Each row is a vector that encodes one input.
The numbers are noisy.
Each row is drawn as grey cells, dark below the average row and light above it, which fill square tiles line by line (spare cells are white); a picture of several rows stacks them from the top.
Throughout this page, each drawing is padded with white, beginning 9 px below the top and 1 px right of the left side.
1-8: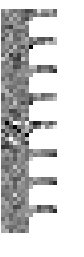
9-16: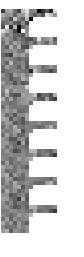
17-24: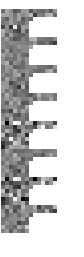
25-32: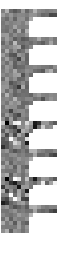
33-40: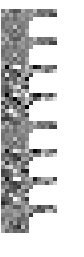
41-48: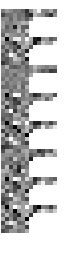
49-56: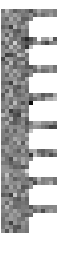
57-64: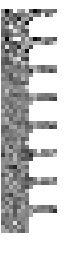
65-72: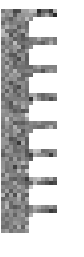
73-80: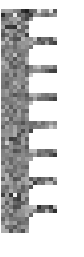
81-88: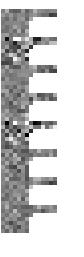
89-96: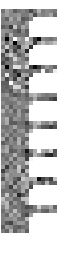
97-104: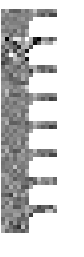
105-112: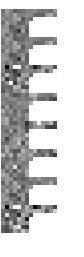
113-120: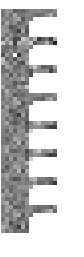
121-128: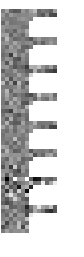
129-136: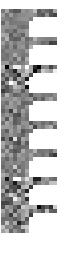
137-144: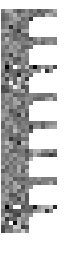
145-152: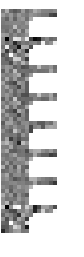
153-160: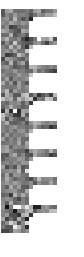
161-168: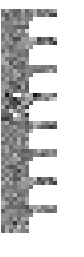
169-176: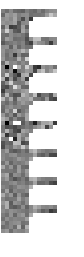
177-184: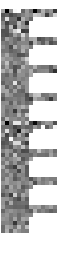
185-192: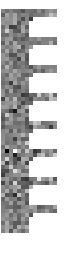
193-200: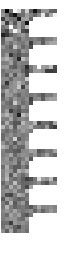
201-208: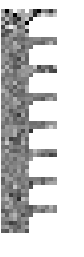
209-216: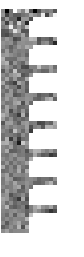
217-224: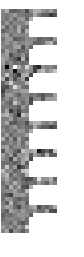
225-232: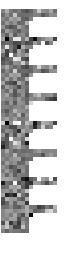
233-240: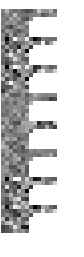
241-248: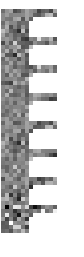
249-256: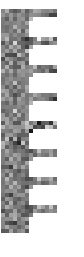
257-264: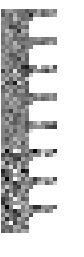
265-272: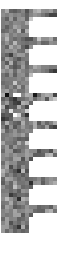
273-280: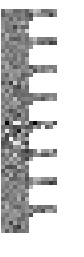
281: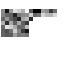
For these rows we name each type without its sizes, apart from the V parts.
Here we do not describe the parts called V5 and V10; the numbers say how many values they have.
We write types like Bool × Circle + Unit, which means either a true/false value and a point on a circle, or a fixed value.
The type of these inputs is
Bool × (Line + V5) + V10.
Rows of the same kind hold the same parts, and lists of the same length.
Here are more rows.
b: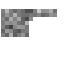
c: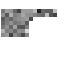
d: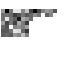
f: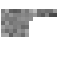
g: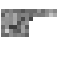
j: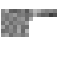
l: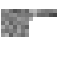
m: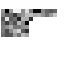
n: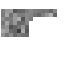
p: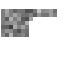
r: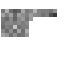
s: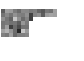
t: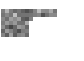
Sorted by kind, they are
b, f, j, l, n, p, r, t
c, g, s
d, m

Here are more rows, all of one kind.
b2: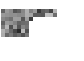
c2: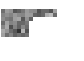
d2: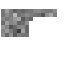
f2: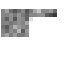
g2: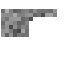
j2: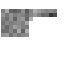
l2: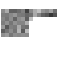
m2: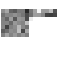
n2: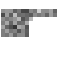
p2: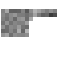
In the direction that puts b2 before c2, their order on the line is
f2, m2, j2, l2, p2, g2, d2, b2, c2, n2.
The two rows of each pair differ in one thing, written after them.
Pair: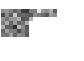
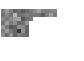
the place on the line
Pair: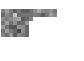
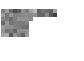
the true/false value
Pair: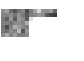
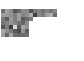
the true/false value
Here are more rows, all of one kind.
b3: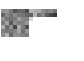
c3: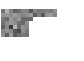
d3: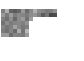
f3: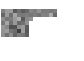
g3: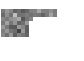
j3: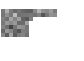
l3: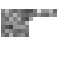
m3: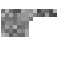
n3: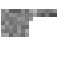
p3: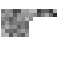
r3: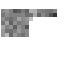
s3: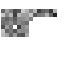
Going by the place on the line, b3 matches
f3, p3 and r3.
